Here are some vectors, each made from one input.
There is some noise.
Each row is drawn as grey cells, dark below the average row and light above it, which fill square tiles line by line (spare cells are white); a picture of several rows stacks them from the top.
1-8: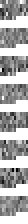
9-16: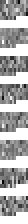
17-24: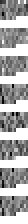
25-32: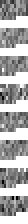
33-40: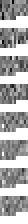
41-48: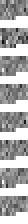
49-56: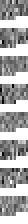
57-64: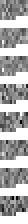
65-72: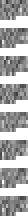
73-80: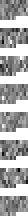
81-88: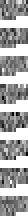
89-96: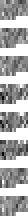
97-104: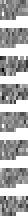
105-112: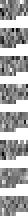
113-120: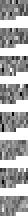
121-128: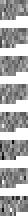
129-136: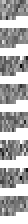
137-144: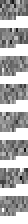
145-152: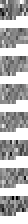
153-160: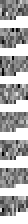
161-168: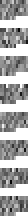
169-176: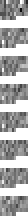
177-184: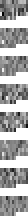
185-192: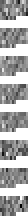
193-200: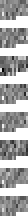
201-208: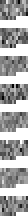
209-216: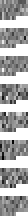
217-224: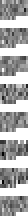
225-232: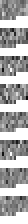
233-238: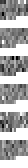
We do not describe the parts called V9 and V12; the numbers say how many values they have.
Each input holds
either a point on a 6-point circle, one of 4 labels and a value of V9, or a value of V12.
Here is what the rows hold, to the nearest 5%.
About 55% of them hold a point on a 6-point circle, one of 4 labels and a value of V9. The rest hold a value of V12.
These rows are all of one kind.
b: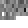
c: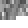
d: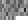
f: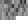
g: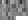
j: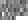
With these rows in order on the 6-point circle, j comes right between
b and c.
